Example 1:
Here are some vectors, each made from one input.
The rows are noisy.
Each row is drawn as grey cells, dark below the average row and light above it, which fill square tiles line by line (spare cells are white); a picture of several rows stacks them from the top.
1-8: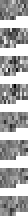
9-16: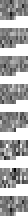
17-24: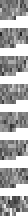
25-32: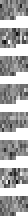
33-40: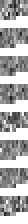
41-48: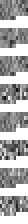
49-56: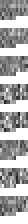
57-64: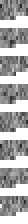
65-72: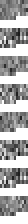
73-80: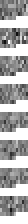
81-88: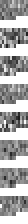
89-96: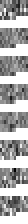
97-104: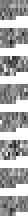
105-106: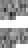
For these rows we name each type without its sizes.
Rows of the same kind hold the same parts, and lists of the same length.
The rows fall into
2 kinds.
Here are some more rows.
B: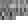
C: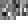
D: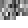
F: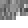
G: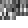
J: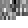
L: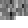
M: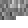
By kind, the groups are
B, F, L, M
C, D, G, J

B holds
a node of a tree.
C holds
a point on a circle.
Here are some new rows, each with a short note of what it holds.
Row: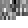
a point on a circle
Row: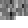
a node of a tree
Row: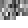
a point on a circle
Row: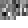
a point on a circle
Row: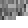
a node of a tree
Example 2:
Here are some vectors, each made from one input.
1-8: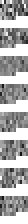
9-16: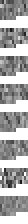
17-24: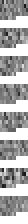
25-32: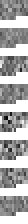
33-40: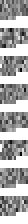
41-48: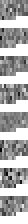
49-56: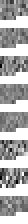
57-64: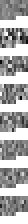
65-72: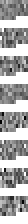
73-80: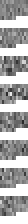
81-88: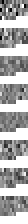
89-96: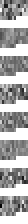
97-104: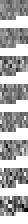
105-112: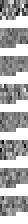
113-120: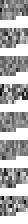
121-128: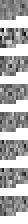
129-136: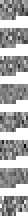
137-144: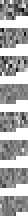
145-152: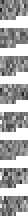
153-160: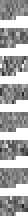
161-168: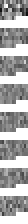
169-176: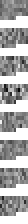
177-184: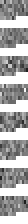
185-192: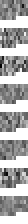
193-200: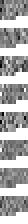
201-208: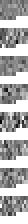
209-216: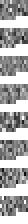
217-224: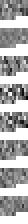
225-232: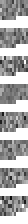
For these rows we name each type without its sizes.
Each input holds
either a point on a circle, or a label.
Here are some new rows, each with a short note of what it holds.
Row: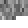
a point on a circle
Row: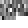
a label
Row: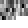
a label
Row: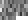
a point on a circle
